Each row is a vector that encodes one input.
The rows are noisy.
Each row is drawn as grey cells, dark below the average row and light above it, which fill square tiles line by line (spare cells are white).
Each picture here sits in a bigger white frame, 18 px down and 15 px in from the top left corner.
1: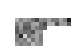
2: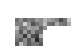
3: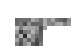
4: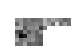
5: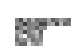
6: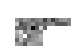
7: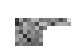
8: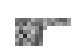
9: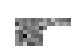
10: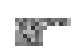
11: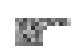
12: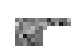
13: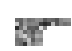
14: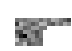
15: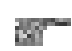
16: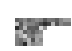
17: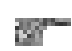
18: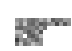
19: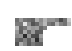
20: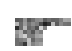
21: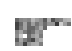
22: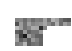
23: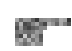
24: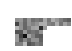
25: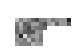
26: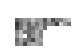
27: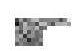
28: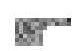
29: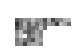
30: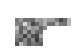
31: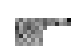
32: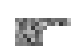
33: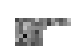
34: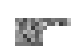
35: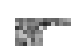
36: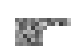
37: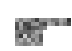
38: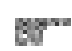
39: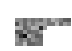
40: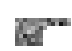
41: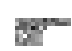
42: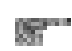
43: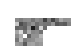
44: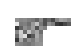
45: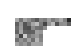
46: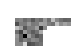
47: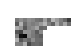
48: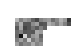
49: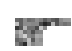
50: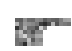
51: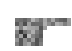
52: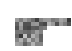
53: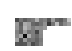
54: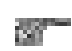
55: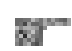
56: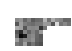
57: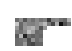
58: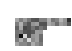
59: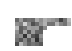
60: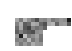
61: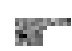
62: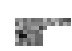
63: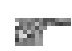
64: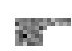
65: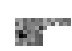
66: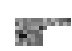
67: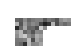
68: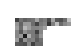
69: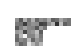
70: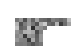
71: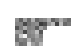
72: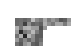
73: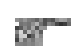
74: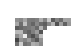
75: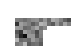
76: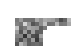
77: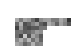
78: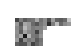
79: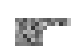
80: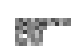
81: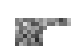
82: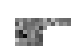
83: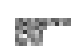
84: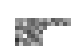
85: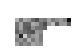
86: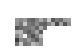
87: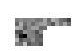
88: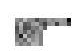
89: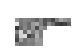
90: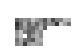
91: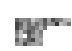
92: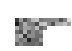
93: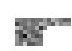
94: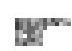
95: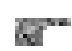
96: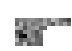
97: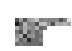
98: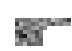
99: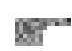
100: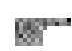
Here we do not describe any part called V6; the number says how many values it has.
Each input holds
a true/false value, together with either a node of a 7-node tree, or a value of V6.
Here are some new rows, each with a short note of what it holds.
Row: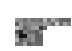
a node of a 7-node tree and a true/false value
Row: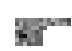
a node of a 7-node tree and a true/false value
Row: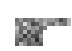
a true/false value and a value of V6
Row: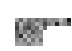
a node of a 7-node tree and a true/false value
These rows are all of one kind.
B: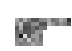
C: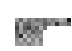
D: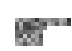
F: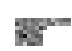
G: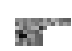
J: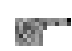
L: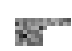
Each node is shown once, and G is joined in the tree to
B, J and L.
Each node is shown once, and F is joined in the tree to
L.
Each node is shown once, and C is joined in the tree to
J.
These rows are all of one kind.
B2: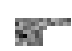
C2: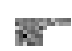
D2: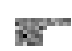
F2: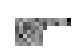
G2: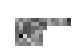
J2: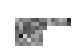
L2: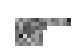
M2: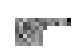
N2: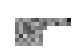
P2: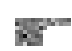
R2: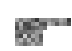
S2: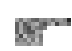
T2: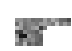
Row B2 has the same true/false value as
C2, D2, P2 and T2.
